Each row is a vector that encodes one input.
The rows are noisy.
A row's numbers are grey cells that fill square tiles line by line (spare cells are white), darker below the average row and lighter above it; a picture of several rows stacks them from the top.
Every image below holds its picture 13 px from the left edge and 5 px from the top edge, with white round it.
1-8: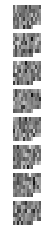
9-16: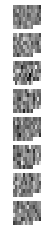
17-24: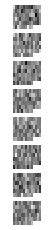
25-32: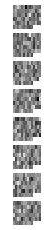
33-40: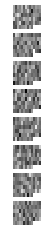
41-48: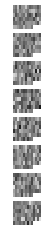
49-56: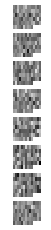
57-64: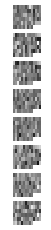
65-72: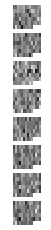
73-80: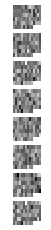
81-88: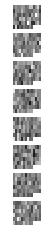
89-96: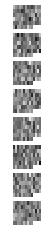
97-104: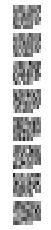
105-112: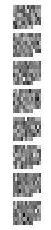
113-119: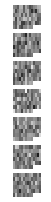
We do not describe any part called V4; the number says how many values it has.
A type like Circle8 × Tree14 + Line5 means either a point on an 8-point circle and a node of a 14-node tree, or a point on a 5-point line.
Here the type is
Label5 × (Label5 × Label5 + Unit) + V4 × V4.
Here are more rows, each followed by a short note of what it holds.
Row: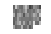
one of 5 labels
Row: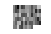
two values of V4
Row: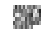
two values of V4
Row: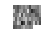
two values of V4
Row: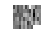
three labels (each one of 5)
